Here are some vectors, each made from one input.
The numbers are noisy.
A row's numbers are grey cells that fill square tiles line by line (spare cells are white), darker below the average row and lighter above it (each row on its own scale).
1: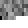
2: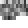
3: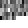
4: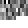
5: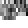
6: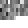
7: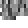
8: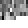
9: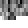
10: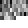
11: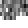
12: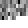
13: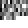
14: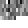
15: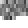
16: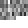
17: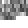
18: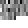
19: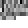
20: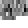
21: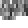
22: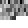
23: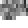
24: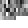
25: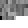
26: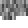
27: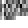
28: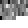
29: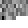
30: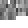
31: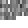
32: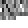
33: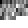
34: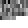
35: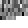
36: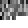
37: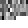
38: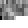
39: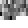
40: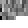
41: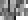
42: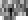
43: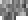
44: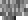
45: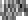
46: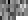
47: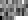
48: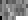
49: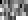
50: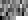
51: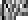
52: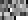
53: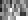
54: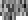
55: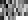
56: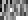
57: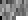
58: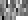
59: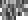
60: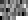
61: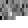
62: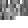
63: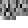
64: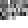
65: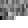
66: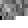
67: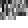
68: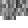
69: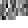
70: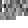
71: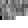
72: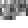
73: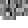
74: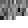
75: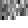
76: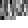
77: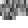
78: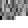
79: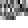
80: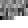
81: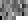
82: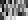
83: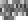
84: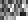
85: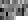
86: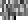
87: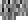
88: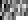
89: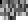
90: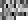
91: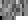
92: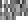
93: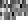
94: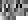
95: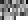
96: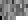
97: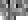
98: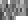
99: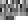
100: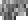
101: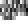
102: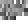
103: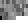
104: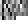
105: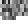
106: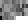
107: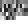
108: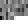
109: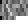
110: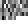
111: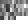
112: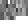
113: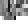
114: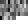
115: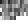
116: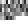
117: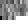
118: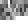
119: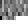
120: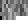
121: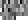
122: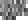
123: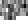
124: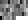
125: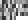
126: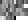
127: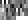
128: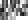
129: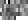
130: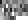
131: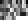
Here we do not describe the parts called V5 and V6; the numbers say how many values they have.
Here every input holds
a value of V6, together with either a point on a 4-point line and a true/false value, or a value of V5.
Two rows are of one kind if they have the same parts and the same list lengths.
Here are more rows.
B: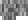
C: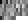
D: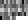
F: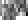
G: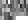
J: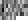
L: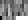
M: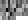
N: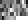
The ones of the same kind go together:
B, F, G, M
C, D, J, L, N

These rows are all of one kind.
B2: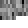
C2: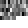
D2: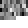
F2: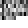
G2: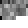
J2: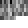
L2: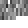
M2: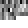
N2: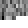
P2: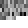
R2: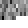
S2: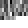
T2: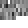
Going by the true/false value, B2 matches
C2 and G2.
